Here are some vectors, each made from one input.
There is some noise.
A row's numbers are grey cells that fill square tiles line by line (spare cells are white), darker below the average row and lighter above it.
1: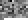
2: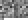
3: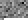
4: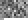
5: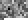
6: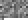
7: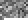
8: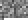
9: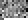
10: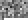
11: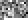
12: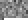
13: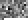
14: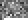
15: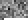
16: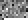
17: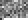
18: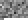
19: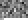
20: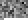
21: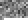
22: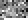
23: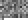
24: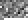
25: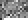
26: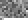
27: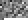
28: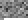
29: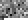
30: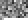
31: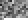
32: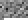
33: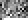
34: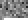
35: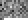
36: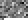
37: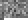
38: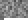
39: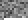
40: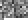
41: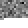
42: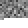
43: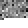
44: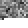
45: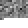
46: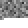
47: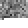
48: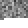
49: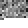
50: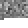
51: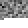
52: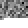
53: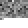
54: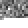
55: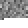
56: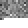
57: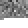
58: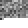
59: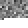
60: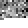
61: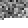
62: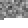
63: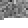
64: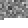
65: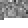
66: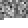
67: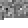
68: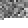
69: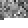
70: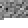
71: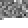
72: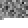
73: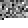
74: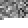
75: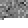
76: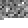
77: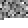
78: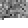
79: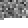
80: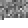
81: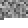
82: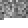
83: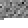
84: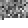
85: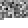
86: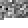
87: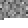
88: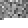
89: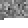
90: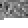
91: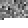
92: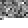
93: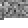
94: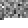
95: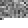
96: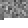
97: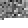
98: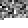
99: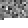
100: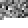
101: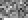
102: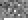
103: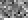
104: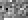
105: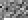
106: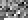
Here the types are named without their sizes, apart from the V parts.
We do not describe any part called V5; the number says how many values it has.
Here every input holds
a list of items, each a true/false value and a value of V5.
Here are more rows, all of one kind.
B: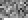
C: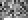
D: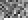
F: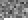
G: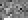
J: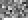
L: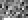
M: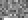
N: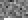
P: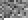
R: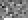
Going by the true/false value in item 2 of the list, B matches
C, G, L and N.
